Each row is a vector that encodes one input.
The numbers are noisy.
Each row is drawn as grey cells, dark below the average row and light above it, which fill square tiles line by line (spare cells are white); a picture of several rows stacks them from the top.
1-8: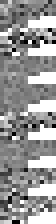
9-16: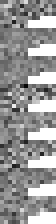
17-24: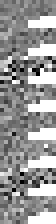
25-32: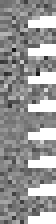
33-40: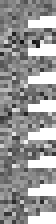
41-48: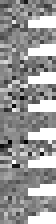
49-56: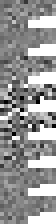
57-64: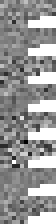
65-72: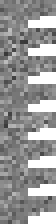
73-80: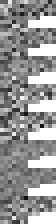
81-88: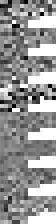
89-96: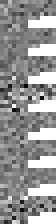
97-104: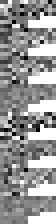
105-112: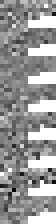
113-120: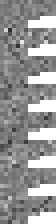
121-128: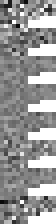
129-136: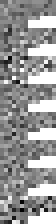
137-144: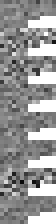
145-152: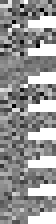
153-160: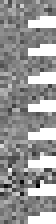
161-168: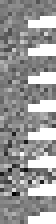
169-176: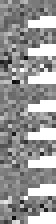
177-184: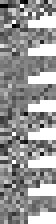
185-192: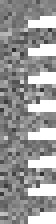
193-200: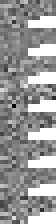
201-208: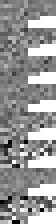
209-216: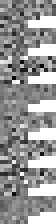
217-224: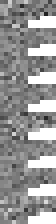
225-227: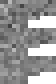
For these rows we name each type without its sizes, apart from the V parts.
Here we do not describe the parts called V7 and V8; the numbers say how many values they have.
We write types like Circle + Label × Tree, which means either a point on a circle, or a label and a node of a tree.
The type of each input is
((Circle + Unit) × V7 + V8) × Line + Label.
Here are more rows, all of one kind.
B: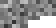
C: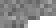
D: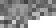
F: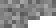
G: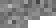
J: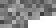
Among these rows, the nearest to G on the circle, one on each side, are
C and D.
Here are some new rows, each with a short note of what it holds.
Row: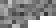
a point on a line and a value of V7
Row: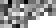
a point on a line and a value of V8
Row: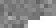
a point on a line and a value of V7
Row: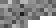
a point on a line and a value of V7
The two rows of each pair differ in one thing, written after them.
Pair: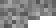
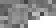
the place on the circle
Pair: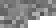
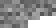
the place on the line
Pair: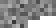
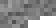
the place on the line
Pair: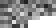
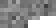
the place on the circle
